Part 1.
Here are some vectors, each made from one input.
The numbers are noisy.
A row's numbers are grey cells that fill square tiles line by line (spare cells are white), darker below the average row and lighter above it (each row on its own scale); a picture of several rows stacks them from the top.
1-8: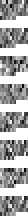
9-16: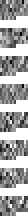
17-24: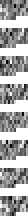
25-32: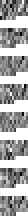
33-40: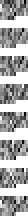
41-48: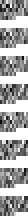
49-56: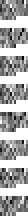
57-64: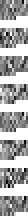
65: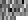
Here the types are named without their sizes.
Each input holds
a point on a line.
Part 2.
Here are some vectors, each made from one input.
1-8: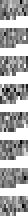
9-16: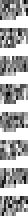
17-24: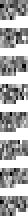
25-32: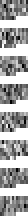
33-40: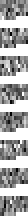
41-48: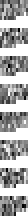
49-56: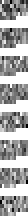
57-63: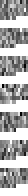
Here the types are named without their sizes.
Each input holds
a label.
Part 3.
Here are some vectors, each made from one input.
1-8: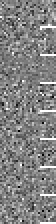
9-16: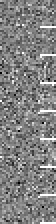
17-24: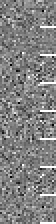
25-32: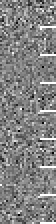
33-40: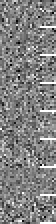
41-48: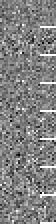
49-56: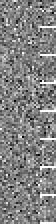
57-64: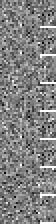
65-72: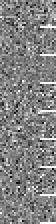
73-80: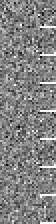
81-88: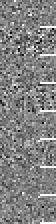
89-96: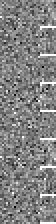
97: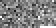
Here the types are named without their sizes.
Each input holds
a point on a circle.
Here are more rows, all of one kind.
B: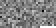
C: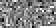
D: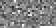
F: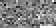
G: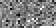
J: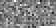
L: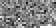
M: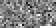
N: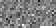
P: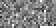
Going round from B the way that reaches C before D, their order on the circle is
B, P, F, L, M, C, J, D, N, G.
